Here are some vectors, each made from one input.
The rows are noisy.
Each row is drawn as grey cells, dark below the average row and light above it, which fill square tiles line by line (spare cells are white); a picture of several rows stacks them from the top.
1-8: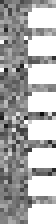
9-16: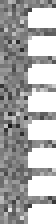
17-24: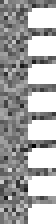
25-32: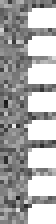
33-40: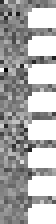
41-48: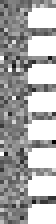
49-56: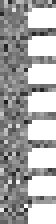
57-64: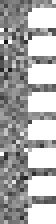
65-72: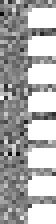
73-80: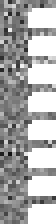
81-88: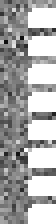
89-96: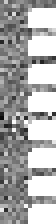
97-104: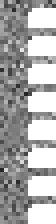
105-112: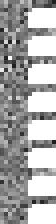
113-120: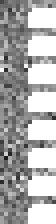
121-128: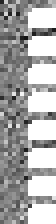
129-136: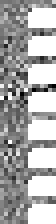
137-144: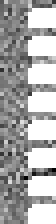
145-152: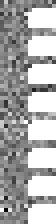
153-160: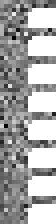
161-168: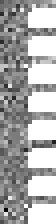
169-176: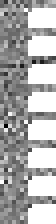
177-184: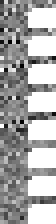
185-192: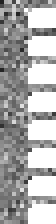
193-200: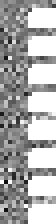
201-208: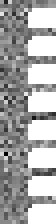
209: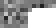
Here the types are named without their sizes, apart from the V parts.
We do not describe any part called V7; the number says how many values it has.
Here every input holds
a value of V7, together with either three true/false values, or a list of points on a line.
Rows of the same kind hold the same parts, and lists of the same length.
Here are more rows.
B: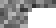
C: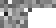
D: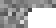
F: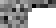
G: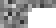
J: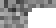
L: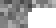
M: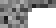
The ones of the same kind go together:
B, D
C
F, J, M
G
L

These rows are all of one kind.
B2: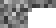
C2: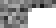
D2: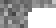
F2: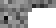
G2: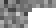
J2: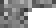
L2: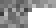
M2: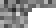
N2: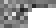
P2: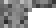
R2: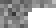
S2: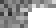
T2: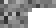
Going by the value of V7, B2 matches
N2 and T2.
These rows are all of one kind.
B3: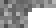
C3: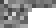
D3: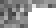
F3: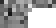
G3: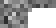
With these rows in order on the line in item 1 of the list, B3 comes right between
C3 and F3.
